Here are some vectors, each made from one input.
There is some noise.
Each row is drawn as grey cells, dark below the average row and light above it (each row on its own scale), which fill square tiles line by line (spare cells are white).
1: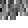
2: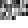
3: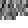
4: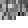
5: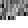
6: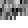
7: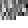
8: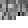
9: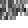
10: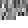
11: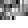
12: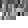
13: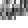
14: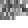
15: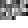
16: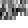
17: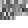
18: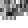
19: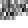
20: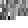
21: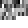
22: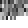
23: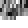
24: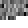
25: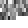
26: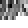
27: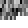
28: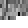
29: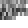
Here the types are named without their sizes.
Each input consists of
a point on a line.
